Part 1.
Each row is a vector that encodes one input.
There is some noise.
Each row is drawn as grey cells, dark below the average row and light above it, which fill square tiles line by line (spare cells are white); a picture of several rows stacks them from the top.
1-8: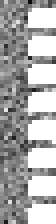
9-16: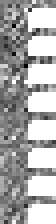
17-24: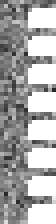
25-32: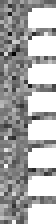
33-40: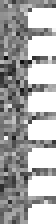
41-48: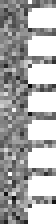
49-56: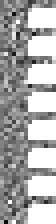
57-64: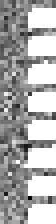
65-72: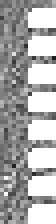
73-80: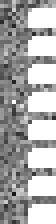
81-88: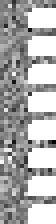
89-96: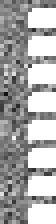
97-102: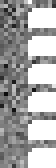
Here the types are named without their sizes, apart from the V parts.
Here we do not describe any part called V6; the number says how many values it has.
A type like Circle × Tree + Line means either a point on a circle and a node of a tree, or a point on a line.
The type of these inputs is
Line × Tree + V6.
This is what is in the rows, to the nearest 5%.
About 50% of them hold a point on a line and a node of a tree. The rest hold a value of V6.
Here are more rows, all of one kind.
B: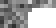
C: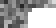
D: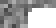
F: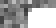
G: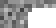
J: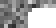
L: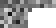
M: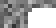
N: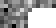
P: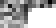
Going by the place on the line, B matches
C and J.
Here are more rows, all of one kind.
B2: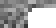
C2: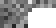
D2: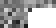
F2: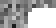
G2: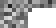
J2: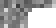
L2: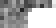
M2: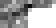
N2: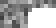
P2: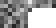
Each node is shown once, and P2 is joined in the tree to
D2 and G2.
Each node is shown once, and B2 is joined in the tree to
C2 and M2.
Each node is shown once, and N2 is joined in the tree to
F2.
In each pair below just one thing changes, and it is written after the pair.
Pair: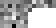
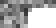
the place on the line
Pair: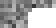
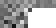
the node of the tree
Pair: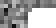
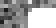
the node of the tree
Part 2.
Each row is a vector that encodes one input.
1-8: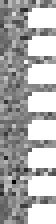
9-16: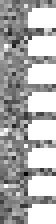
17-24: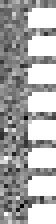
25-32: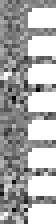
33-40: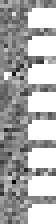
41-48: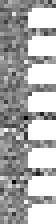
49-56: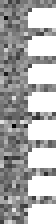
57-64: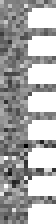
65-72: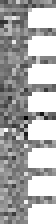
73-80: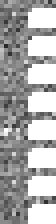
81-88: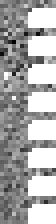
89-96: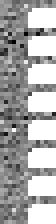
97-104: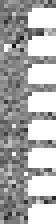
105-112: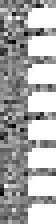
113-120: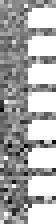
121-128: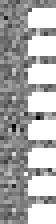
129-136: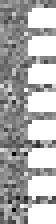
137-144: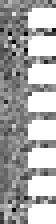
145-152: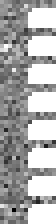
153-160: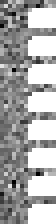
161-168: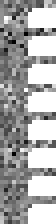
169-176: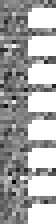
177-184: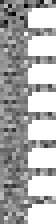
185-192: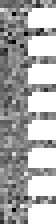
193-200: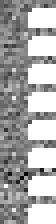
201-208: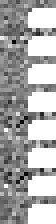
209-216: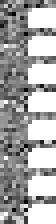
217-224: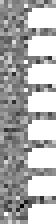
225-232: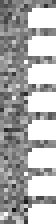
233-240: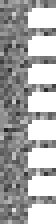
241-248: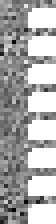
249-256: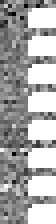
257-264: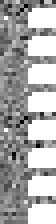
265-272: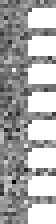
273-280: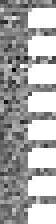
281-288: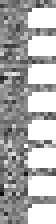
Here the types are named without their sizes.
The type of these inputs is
Bool × (Label + Line).
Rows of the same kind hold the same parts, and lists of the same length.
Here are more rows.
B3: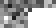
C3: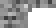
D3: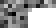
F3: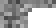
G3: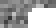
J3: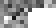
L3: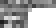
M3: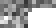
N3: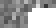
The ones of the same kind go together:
B3, D3, J3, L3, M3
C3, F3, G3, N3

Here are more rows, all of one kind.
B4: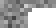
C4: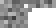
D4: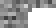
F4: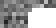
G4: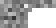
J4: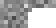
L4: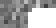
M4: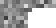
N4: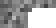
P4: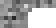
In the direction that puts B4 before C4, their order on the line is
N4, M4, L4, J4, B4, G4, C4, P4, D4, F4.
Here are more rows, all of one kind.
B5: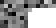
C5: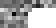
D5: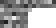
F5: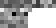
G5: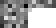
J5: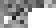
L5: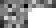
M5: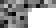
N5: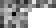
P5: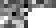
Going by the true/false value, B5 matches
D5, G5, L5 and M5.
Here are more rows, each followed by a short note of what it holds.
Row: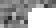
a point on a line and a true/false value
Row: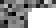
a label and a true/false value
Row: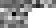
a label and a true/false value
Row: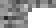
a point on a line and a true/false value
